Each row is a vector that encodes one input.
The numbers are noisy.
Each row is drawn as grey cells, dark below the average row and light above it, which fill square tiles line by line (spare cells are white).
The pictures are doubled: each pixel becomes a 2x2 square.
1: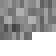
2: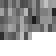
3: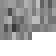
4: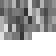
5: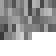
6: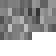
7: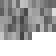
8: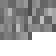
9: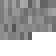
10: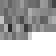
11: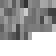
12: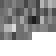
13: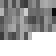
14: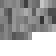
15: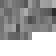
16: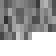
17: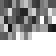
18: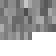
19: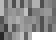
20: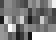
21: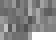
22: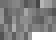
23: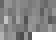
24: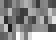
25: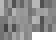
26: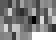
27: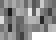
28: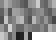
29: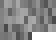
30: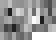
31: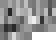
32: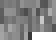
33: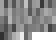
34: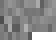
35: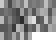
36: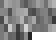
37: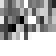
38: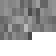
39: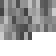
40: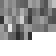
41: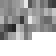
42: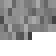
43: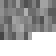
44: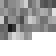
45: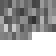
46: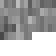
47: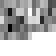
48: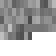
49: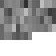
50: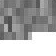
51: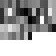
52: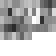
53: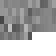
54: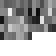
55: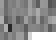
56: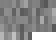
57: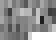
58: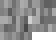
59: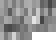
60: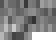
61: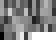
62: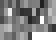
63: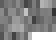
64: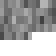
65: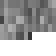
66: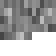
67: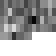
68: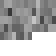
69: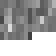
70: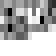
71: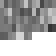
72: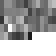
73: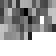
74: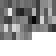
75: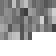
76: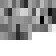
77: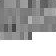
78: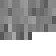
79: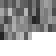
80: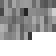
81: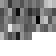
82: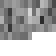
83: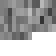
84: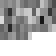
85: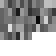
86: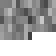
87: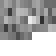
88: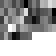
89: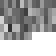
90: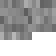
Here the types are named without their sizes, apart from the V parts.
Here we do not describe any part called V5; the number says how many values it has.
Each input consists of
a list of items, each a true/false value and a value of V5.
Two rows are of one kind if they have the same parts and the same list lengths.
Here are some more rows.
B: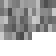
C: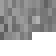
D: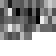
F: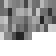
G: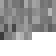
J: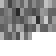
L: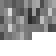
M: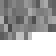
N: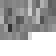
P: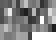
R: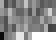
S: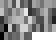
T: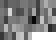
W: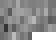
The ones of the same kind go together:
B, C, G, L, P, R, S, W
D, J
F, M, N, T

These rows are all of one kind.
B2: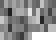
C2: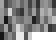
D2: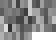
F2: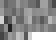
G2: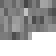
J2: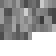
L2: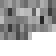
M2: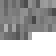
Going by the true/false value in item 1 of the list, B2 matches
D2 and J2.
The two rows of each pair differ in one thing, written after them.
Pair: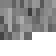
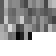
the value of V5 in item 1 of the list
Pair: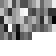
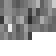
the value of V5 in item 2 of the list
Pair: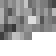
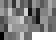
the true/false value in item 1 of the list
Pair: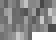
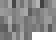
the true/false value in item 1 of the list
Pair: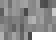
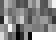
the value of V5 in item 1 of the list
